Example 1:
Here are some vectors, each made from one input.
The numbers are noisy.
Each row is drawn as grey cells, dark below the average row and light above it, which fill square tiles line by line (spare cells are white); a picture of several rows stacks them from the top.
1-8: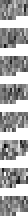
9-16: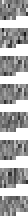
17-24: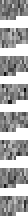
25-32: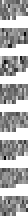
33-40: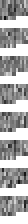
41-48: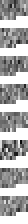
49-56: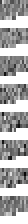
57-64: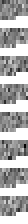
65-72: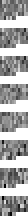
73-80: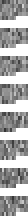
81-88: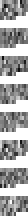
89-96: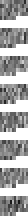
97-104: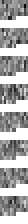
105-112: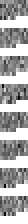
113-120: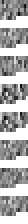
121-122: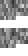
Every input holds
either a point on an 8-point circle, or a fixed value, or a node of a 15-node tree.
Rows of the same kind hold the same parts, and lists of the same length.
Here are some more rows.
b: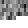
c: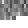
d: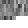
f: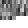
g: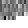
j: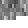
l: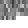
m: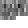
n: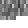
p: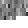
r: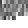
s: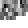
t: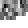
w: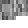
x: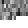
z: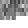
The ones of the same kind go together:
b, d, f, w, x
c, g, j, l, m, n, p, r, z
s, t

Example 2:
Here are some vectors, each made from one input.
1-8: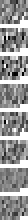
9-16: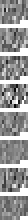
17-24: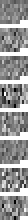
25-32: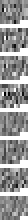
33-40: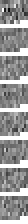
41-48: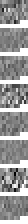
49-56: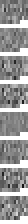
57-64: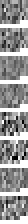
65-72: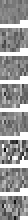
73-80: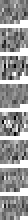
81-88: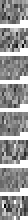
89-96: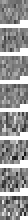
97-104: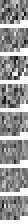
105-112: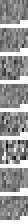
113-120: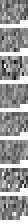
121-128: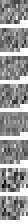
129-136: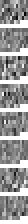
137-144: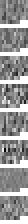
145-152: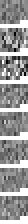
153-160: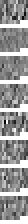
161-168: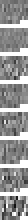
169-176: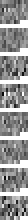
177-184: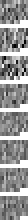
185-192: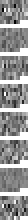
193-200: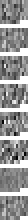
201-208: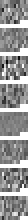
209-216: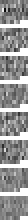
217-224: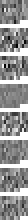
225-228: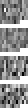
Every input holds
a list of up to two points on a 5-point line.
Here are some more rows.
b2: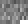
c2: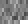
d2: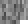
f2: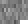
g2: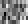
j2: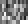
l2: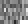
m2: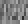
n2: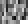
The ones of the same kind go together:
b2, c2, d2, f2, j2, n2
g2, l2
m2

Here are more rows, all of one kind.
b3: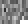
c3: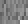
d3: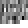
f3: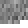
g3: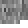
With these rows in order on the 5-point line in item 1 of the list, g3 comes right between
b3 and f3.
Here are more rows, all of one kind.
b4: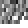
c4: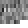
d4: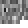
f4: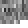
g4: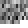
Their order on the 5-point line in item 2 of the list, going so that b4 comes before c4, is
g4, b4, d4, c4, f4.
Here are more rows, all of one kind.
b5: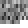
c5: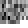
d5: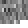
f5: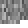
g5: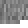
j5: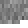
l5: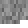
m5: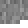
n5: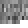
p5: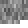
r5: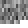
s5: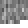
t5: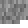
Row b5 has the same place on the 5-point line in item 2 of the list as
d5, g5, n5 and r5.
